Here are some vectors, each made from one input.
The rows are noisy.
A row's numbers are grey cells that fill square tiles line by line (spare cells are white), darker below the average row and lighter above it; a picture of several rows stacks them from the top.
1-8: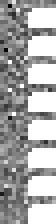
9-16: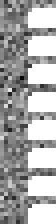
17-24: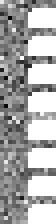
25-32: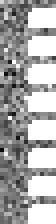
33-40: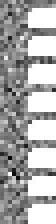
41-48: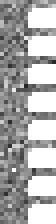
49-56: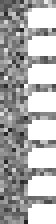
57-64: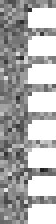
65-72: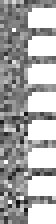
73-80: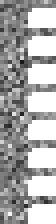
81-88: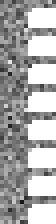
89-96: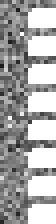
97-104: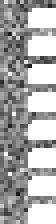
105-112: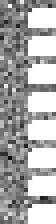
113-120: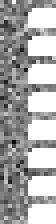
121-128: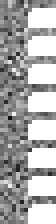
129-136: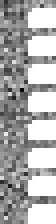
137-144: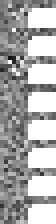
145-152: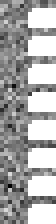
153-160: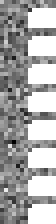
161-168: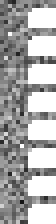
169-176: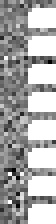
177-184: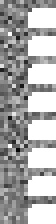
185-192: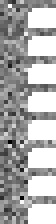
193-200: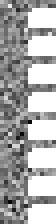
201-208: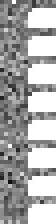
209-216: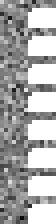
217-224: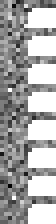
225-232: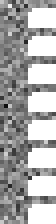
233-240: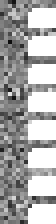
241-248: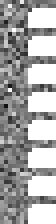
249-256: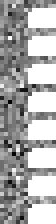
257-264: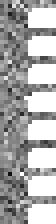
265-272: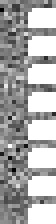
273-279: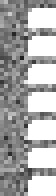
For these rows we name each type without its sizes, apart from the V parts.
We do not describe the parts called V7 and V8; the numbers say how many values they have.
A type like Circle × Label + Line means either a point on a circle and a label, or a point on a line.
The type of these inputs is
Bool × V8 + (Line + V7) × Tree.
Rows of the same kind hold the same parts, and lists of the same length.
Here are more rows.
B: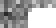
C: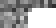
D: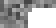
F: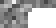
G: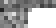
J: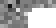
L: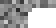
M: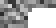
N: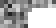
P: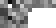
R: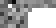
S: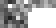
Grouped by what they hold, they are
B, C, G
D, F, J, L, N
M, P, R, S

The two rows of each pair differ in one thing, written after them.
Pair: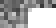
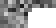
the node of the tree
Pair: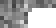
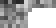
the value of V7
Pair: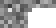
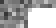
the value of V7
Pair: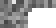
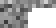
the node of the tree
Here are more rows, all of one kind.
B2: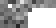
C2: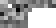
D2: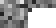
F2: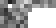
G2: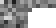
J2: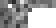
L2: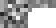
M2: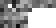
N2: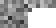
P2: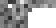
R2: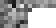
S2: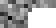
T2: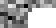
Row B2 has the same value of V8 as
F2, J2, M2 and P2.
